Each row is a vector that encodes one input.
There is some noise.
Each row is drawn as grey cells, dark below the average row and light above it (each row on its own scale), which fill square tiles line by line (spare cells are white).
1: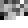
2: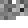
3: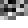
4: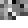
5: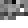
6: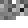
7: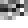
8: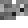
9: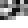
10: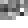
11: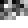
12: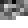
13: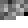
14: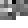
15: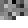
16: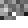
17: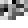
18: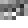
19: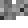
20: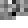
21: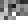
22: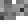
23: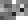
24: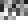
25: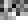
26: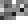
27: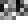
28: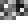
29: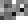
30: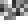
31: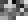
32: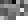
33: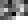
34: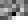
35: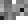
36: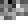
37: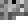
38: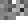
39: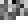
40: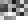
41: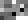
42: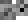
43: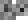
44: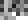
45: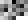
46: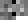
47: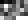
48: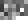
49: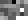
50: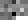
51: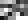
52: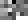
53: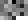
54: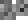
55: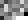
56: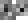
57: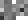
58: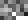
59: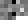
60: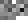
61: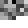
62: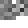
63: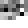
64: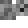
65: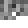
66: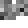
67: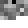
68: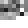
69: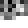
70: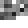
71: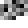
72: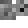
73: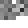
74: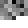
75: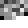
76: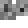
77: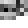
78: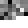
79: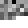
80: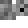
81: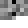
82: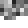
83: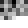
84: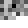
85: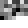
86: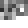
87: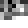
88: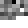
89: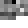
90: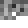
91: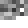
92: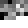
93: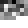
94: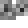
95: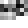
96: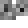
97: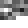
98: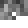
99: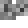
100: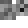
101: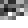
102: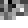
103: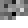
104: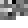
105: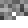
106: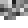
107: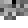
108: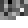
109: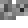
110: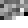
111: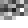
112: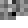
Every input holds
one of 5 labels, together with a list of up to two points on a 4-point line.
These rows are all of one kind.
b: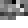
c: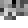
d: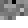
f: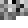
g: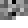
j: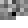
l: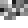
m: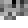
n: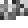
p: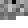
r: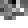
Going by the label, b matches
f, n and p.
